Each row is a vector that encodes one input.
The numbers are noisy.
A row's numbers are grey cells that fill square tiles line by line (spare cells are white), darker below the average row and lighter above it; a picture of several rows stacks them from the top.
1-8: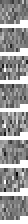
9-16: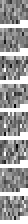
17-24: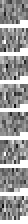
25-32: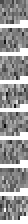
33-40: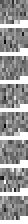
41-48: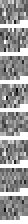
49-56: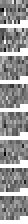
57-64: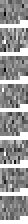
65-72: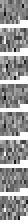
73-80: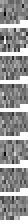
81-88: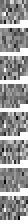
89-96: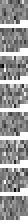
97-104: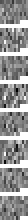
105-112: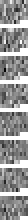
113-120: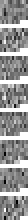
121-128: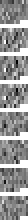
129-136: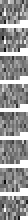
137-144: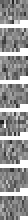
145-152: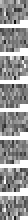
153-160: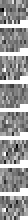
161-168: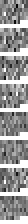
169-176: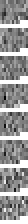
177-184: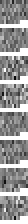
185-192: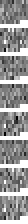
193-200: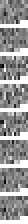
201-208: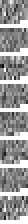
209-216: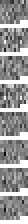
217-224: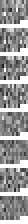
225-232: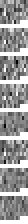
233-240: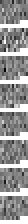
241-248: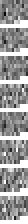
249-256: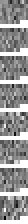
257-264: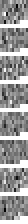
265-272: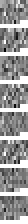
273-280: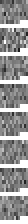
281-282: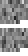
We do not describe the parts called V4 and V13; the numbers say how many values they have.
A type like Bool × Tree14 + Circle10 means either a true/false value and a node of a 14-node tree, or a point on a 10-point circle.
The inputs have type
(Circle6 + Unit) × Tree12 + V4 × V13.
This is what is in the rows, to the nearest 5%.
About 60% of them hold a node of a 12-node tree, together with either a point on a 6-point circle, or a fixed value. The rest hold a value of V4 and a value of V13.
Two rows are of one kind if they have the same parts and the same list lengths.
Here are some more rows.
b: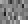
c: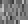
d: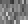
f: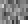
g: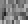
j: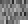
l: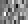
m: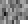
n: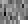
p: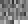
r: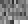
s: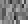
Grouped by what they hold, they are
b, f, g, m, n, s
c, d, j, p, r
l

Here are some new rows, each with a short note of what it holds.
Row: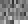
a node of a 12-node tree
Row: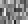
a value of V4 and a value of V13
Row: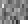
a point on a 6-point circle and a node of a 12-node tree
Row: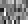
a value of V4 and a value of V13
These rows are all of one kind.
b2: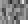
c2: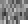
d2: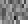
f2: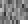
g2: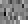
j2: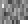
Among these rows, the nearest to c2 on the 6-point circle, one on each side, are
b2 and d2.
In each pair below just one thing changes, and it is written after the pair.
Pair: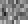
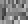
the place on the 6-point circle
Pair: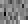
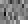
the node of the tree
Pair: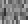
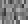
the node of the tree
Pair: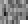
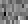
the place on the 6-point circle
